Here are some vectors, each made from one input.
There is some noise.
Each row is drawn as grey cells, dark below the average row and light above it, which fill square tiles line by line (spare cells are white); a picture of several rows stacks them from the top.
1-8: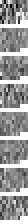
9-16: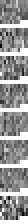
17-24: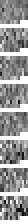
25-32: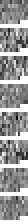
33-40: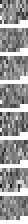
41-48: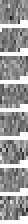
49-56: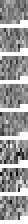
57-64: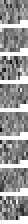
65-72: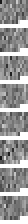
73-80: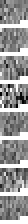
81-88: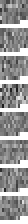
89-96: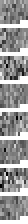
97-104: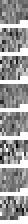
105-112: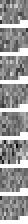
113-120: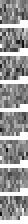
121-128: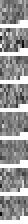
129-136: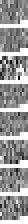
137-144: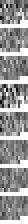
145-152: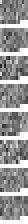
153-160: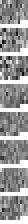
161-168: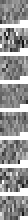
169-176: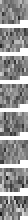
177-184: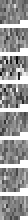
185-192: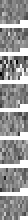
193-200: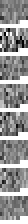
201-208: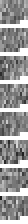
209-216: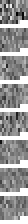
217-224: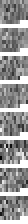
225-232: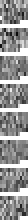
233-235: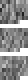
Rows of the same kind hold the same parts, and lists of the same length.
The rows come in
2 kinds.
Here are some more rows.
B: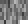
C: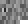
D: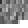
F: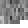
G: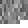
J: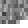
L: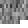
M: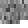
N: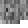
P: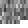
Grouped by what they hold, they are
B, C, D, G, P
F, J, L, M, N

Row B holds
a point on a 13-point line and three true/false values.
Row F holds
one of 5 labels and a point on a 13-point line.
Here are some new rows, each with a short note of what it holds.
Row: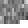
one of 5 labels and a point on a 13-point line
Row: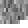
one of 5 labels and a point on a 13-point line
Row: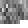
one of 5 labels and a point on a 13-point line
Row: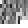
one of 5 labels and a point on a 13-point line
